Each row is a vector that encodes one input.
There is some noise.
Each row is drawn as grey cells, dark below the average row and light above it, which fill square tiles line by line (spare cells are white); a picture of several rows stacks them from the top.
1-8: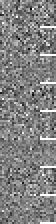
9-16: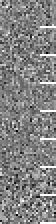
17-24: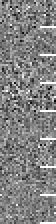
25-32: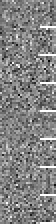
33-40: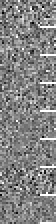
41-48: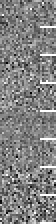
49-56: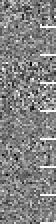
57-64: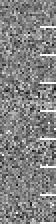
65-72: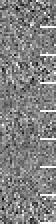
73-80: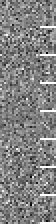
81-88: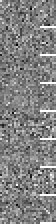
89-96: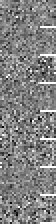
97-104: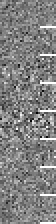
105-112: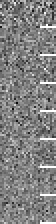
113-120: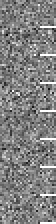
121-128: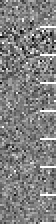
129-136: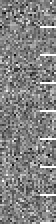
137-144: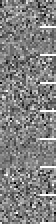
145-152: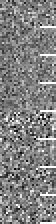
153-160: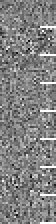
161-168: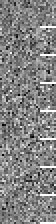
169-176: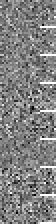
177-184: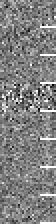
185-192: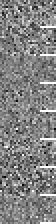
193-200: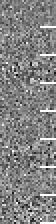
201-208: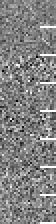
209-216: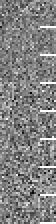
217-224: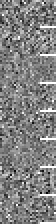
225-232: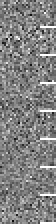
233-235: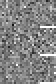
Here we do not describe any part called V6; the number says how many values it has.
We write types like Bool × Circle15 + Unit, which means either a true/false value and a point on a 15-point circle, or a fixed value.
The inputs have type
(Label5 + Label7 × (Tree9 + V6)) × Line9.
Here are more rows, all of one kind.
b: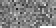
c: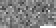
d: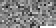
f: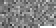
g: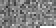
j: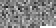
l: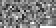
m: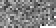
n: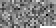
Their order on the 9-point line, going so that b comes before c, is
b, g, l, f, d, c, n, j, m.
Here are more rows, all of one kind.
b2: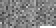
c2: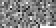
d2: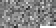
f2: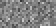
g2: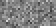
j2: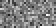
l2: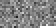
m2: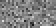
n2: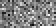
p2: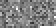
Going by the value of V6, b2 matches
c2, d2, l2 and m2.
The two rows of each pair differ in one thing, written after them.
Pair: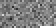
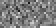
the place on the 9-point line
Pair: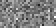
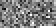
the place on the 9-point line
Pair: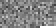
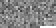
the node of the tree
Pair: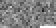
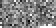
the place on the 9-point line
